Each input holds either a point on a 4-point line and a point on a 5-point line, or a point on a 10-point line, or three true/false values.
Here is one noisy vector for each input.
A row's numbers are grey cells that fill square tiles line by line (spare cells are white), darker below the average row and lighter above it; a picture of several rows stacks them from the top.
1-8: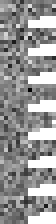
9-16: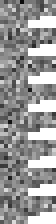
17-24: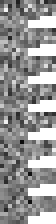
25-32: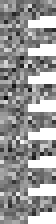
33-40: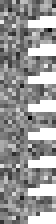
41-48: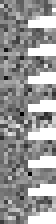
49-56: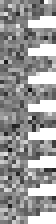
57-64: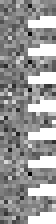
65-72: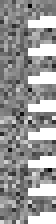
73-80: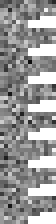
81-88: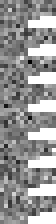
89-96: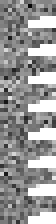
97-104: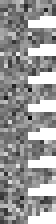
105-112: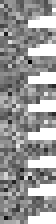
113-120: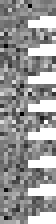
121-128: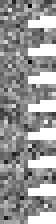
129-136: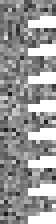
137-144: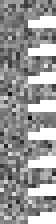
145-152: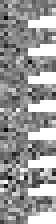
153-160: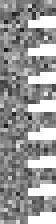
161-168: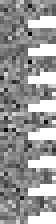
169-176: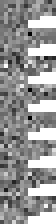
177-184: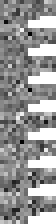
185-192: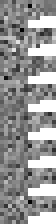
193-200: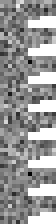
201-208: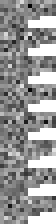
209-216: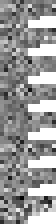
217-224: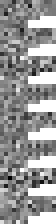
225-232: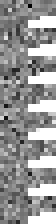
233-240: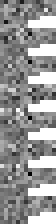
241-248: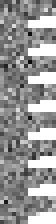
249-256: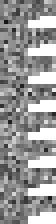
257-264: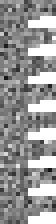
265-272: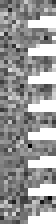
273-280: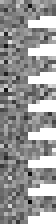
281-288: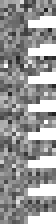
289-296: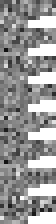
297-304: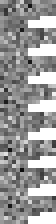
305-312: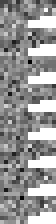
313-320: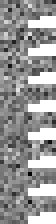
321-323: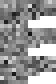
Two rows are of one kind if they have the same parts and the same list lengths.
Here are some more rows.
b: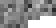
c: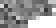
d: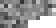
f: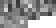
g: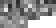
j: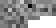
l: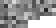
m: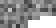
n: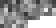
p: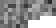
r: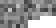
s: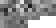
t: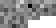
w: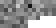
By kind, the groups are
b, j, m, p, r, s, t, w
c, d, l
f, g, n

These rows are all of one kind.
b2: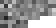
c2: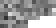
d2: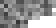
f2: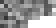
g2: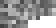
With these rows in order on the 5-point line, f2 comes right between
b2 and d2.
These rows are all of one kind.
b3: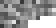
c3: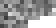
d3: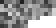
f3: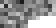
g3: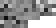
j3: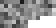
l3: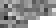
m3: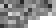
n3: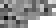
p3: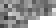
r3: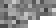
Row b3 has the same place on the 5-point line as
c3, l3 and p3.
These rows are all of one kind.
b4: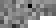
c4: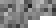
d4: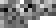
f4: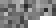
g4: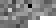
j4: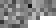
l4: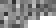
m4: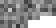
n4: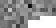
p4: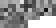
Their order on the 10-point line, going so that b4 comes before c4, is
l4, b4, j4, d4, g4, n4, m4, c4, f4, p4.
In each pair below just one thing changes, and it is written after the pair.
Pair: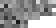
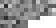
the place on the 5-point line
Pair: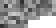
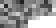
the place on the 5-point line
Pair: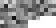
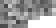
the place on the 4-point line
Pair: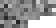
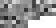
the place on the 5-point line
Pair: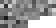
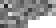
the place on the 4-point line
